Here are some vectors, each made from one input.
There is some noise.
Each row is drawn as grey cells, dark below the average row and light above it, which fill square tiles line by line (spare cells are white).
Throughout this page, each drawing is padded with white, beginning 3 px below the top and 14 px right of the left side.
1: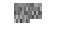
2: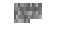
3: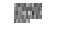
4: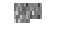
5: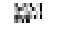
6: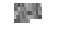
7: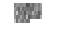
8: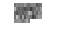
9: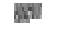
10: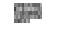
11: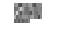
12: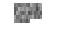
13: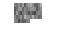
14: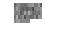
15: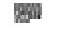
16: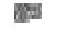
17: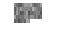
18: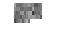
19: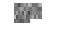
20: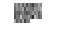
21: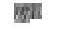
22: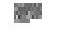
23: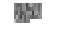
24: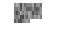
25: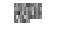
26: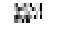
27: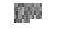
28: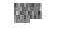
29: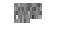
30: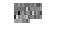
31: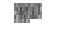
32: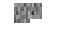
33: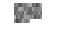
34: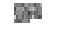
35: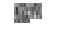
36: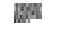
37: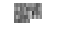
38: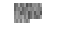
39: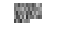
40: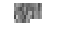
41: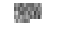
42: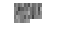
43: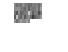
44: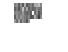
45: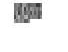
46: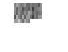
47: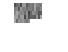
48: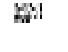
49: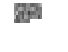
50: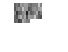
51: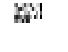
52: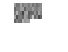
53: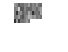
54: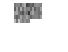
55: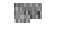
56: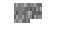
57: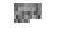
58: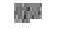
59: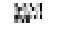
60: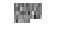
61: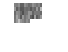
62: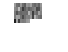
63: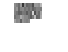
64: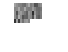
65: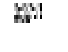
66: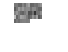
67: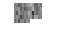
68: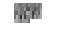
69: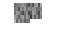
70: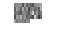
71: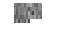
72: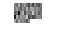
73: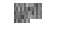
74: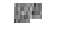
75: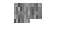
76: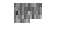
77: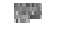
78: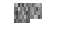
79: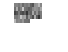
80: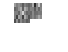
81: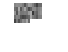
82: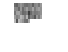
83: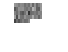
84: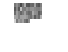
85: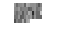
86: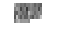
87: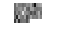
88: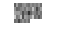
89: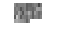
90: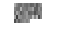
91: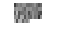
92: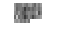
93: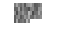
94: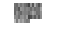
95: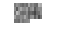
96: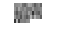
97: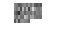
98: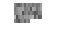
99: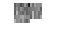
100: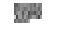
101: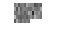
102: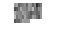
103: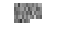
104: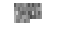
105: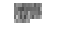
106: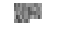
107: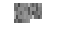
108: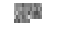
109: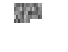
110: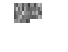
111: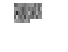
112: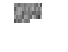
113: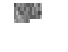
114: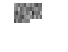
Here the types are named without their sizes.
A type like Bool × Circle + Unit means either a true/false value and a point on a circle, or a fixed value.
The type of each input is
Bool × Label + Unit.
